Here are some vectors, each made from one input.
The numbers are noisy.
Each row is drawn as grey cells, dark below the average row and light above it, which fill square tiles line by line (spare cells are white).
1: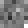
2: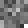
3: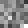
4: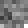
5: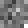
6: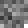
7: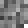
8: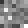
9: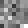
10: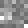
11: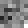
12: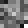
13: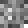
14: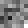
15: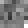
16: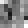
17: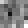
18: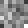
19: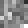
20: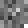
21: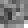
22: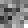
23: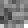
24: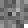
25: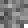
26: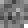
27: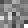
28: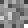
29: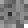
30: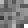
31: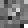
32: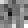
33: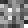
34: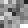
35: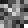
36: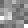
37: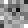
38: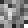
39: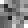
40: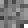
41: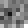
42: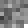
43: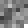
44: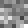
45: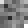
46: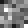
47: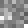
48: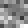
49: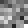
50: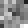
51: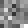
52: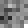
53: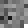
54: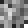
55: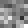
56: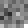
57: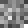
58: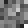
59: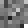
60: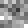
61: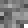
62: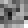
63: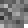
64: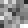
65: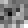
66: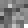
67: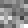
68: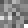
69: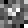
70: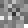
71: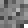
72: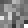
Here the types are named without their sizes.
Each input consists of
either a label, or three true/false values.
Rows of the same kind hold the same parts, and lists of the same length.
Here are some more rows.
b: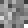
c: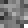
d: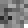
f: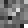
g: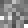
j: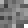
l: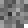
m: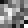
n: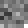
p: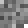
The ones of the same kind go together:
b, g, m
c, d, f, j, l, n, p

